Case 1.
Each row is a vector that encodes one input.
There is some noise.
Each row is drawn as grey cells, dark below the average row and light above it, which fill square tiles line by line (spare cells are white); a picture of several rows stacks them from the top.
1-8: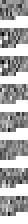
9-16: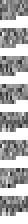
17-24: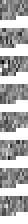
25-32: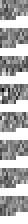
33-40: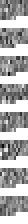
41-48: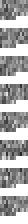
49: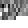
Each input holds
a node of a 9-node tree.
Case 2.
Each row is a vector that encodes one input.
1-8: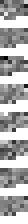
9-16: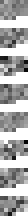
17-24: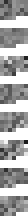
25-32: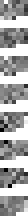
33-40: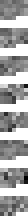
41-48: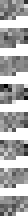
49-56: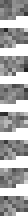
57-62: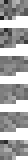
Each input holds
three true/false values.
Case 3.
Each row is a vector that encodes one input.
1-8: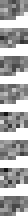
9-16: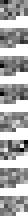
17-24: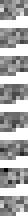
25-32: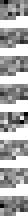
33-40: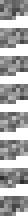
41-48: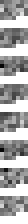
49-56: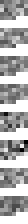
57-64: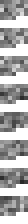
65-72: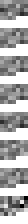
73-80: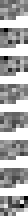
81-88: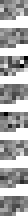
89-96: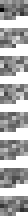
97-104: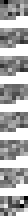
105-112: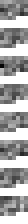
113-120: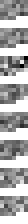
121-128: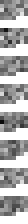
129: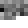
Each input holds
either a point on an 11-point circle, or a fixed value.
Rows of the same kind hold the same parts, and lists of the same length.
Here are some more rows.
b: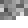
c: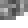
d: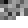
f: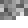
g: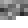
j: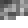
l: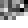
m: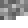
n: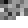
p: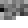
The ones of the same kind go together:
b, c, d, f, g, j, m, n, p
l

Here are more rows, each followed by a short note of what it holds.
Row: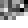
a fixed value
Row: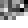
a fixed value
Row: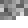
a point on an 11-point circle
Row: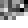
a fixed value
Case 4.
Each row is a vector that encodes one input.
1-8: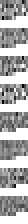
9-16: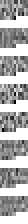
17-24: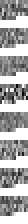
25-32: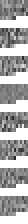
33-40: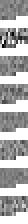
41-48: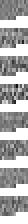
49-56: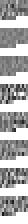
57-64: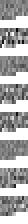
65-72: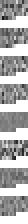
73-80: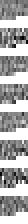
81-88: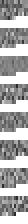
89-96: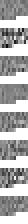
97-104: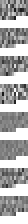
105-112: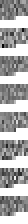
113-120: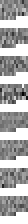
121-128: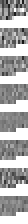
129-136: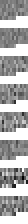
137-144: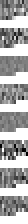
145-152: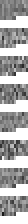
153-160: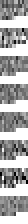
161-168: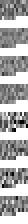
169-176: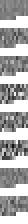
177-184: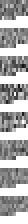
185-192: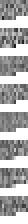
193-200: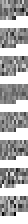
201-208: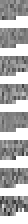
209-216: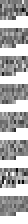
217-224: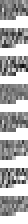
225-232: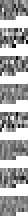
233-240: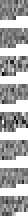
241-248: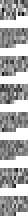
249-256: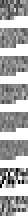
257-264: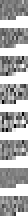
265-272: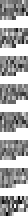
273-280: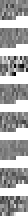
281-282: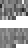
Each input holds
a point on a 10-point line.
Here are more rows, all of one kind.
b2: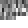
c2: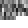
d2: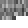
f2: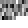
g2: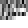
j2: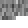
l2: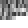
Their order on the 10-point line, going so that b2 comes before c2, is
b2, l2, j2, g2, f2, d2, c2.
